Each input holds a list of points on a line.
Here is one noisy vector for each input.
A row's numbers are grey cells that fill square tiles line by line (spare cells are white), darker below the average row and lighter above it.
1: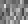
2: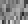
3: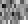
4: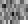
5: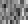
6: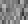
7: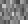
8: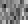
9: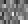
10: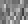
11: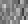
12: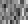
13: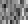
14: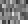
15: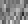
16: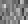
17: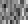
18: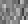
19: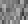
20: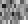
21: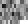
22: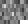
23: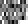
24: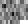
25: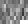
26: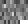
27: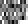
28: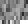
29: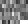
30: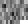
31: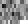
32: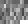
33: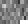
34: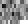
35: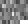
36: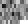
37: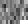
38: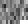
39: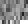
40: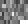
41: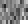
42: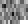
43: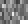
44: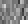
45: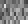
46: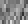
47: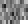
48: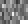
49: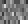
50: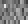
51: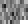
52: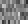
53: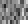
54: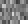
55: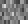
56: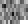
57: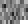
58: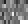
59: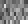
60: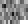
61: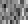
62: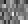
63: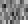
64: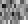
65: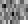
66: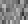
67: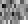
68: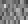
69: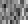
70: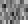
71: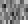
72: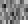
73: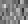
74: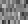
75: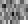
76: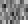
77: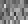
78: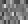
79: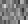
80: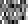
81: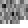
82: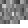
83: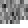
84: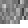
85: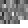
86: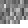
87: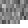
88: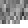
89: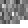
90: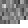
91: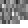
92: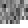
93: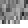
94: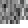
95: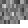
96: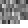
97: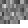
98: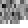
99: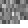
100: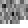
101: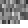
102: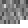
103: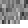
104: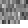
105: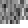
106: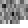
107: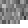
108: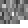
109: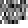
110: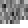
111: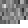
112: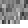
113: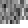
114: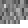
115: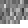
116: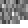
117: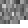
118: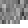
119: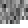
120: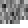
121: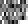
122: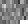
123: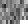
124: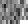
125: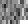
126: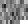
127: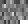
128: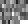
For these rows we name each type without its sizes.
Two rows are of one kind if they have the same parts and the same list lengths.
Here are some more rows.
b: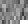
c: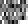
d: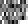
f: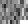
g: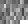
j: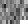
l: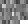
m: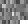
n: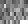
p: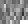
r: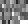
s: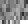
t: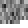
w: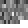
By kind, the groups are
b, g, l, m, n, p, r, s, w
c, d
f, j, t

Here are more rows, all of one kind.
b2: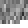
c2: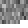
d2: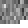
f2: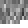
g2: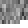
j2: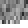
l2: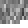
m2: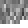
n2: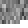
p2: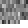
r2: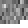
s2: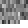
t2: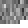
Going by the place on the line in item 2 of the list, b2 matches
c2, g2 and n2.
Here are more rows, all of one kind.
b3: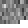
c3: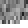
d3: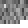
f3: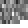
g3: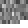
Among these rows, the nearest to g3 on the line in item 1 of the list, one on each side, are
b3 and f3.
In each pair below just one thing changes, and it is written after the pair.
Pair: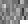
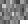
the place on the line in item 1 of the list
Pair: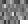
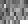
the place on the line in item 1 of the list
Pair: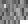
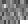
the place on the line in item 1 of the list
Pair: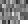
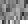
the place on the line in item 1 of the list
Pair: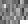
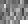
the place on the line in item 1 of the list
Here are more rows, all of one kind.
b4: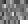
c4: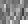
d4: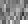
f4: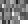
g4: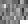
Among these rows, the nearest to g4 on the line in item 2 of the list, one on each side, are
b4 and c4.
